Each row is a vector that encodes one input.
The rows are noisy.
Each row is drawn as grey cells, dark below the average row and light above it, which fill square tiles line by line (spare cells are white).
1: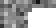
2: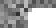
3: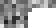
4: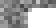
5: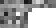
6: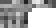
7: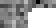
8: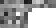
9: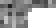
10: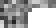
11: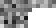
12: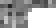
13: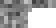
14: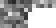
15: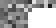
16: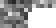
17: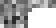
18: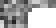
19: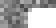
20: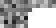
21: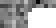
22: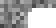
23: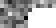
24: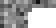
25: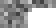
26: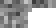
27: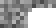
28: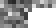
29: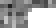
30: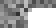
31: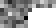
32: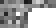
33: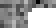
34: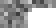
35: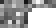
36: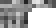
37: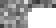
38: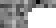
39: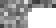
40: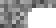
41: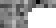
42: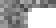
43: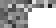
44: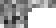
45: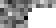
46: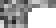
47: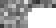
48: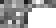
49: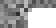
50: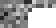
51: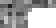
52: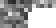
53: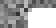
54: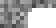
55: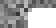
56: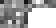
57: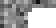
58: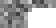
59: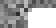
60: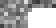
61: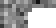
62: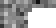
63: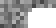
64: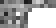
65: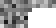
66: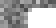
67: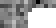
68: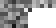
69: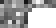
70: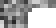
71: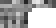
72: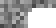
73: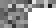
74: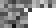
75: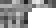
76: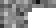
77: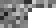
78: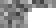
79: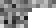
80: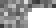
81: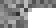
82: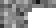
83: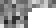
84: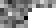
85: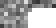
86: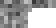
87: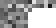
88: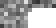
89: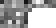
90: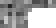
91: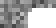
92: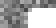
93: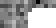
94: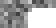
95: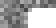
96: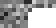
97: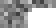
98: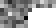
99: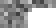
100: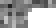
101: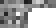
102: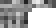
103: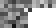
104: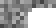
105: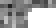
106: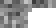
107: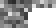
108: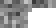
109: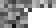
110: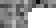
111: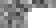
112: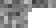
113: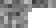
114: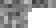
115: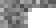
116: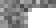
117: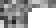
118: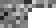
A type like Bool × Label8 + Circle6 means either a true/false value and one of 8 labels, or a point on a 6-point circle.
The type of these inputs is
Circle9 + Circle11.
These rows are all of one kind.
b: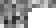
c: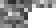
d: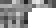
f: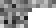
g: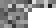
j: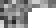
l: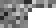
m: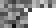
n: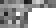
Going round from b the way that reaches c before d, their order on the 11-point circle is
b, f, c, m, g, l, n, d, j.
